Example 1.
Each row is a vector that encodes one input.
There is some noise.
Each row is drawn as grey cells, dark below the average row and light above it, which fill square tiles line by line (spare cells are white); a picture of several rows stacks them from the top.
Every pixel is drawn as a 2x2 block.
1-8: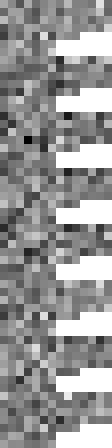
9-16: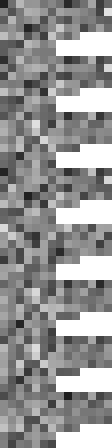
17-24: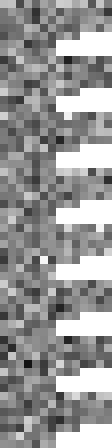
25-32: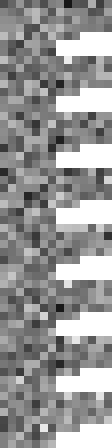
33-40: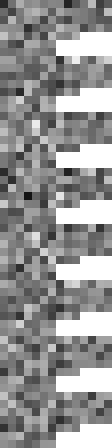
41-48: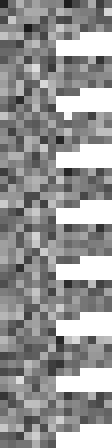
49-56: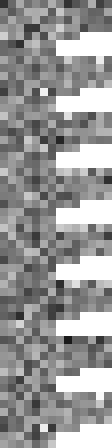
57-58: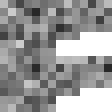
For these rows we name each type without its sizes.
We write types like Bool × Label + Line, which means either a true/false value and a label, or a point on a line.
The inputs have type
Label + Line.
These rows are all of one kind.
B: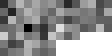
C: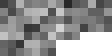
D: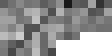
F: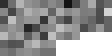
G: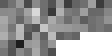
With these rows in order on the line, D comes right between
C and G.
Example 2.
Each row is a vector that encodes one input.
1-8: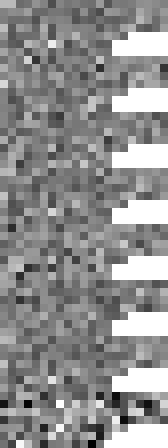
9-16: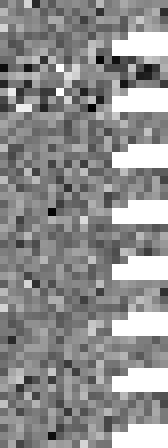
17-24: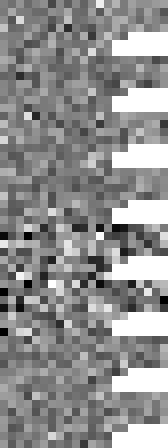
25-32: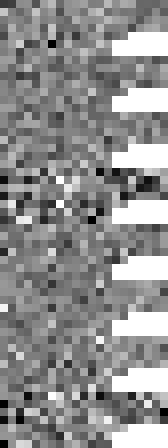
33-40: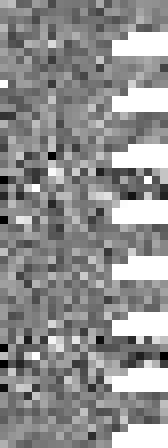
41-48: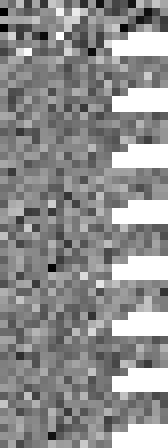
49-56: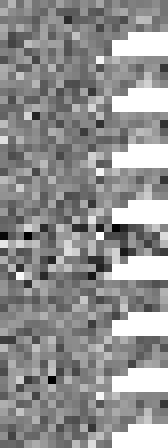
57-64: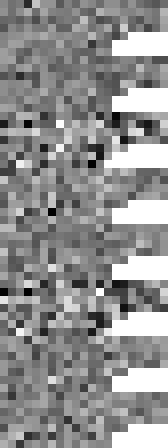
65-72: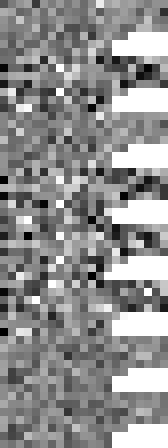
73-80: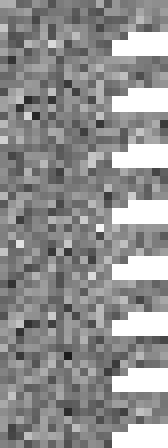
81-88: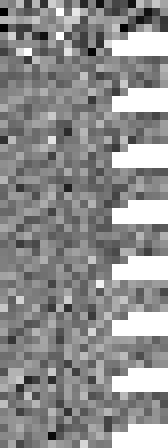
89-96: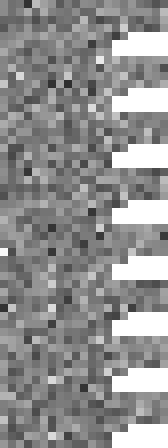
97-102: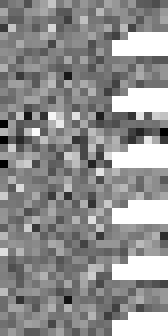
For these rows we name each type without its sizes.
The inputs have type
Bool × Bool × Bool × Bool + Line.
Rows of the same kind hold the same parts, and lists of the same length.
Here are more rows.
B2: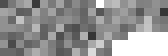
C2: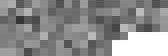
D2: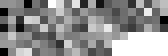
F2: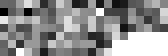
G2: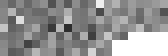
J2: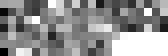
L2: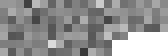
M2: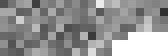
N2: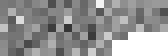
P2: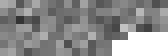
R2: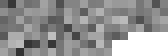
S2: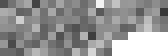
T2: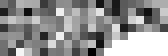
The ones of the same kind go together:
B2, C2, G2, L2, M2, N2, P2, R2, S2
D2, F2, J2, T2

